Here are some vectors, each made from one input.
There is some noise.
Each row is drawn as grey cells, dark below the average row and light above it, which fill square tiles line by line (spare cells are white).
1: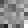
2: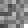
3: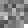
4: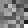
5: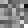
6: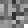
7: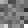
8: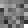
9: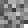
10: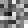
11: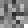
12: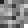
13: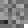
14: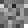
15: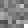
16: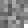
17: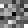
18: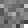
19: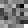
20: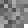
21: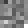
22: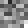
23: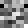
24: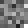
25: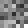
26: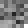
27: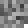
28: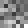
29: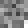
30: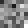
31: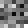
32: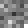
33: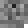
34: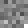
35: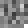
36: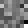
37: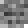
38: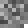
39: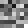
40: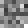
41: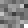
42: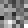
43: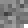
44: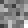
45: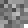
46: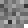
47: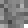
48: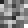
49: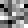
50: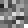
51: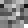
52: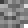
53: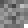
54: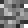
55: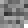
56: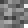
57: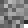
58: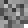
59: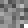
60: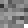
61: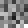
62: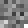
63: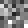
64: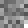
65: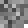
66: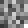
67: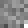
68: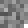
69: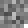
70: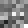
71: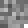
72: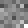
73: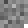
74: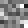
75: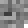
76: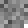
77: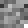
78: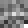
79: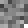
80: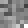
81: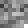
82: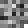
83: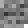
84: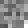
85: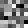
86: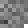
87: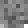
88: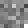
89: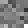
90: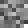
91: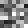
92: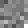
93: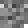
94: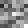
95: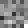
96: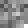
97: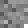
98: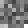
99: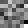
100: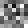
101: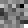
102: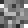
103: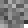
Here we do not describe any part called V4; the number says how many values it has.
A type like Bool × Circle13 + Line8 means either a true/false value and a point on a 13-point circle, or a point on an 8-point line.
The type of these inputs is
(Label5 + Line7) × V4.
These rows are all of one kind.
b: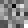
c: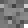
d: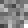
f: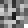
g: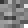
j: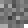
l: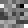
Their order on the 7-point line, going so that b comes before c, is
f, d, l, b, g, j, c.
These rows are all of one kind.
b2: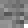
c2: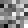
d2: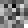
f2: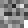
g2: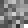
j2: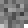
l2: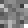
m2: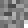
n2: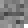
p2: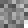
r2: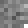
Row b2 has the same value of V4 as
f2, l2, m2 and n2.
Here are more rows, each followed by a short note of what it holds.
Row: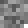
a point on a 7-point line and a value of V4
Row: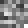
one of 5 labels and a value of V4
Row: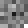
one of 5 labels and a value of V4
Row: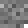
a point on a 7-point line and a value of V4
